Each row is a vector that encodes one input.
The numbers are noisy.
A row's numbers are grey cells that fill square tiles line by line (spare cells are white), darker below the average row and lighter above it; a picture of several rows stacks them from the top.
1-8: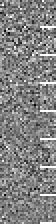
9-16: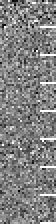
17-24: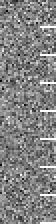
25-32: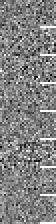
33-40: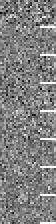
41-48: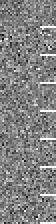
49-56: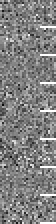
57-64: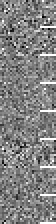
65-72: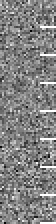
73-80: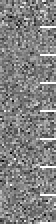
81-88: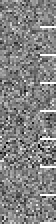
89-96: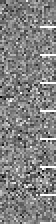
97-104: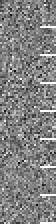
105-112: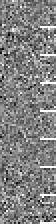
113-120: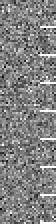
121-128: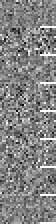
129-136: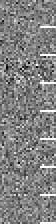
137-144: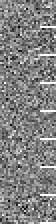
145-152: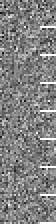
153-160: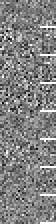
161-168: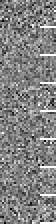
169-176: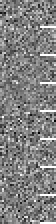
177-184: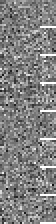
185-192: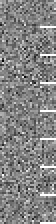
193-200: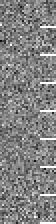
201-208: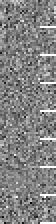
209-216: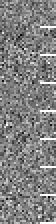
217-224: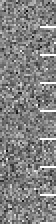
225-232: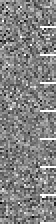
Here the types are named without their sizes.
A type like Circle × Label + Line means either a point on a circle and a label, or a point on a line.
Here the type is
(Bool × Bool × Bool + Unit) × Circle × Line + Label.
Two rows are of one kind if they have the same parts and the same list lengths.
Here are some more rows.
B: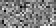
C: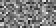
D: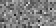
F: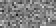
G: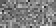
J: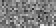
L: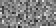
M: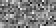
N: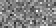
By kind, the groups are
B, C, D, F
G, J, L, N
M

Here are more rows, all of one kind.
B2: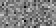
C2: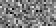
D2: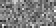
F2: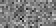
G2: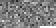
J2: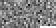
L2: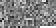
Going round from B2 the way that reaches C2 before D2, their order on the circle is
B2, C2, G2, L2, F2, J2, D2.
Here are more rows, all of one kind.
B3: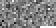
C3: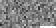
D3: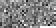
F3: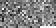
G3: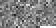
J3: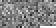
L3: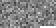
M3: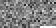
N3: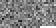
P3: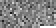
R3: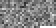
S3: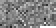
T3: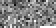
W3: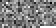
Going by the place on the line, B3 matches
F3, L3, N3 and T3.
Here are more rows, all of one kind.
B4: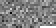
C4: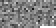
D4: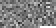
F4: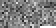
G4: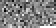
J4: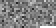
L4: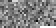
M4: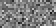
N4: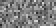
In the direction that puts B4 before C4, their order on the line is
N4, B4, C4, L4, G4, J4, F4, D4, M4.
